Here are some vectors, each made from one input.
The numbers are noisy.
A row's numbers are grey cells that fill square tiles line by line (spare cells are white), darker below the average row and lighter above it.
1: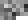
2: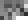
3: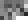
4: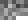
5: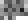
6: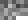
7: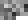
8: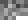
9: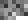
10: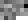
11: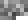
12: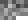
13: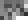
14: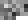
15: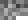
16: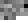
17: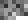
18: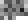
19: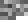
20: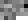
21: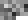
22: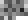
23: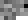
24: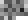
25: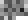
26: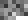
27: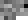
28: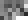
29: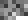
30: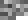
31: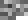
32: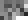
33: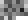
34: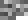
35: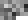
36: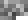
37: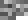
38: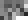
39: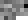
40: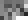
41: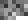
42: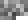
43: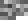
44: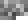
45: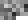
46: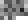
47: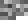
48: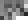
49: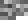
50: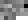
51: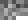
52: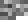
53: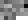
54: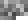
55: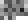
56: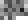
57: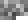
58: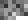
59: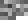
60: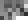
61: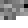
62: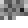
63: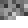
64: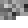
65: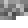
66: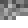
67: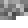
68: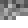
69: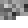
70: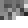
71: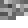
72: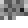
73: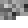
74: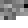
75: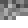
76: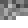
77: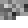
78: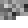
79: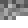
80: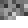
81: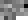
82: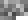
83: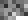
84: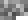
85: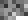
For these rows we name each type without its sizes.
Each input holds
a point on a line.
